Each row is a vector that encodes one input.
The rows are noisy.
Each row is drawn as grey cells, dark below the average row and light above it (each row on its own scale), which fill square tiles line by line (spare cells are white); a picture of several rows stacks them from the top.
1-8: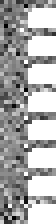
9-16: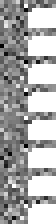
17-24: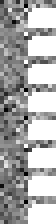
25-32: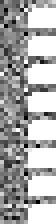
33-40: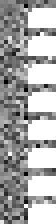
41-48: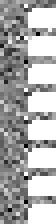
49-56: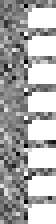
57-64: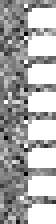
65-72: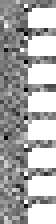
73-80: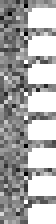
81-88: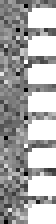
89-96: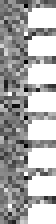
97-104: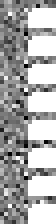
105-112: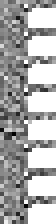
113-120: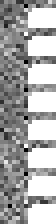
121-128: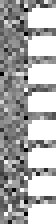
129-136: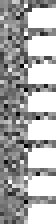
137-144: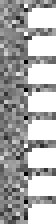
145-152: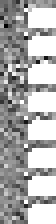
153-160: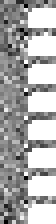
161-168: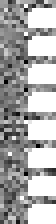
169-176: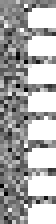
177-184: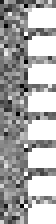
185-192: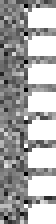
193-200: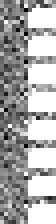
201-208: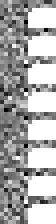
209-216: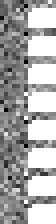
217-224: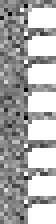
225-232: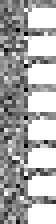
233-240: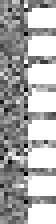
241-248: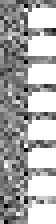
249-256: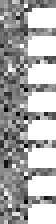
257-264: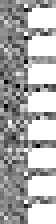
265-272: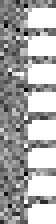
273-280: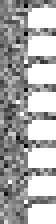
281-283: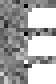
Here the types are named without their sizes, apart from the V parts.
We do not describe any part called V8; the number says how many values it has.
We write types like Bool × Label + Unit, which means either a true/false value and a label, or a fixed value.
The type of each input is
List(Bool × V8).
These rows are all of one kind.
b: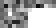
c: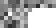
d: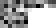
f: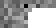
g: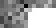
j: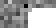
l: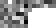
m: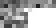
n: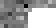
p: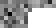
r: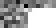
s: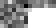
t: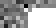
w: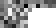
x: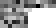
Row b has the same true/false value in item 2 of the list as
c, f, g and w.
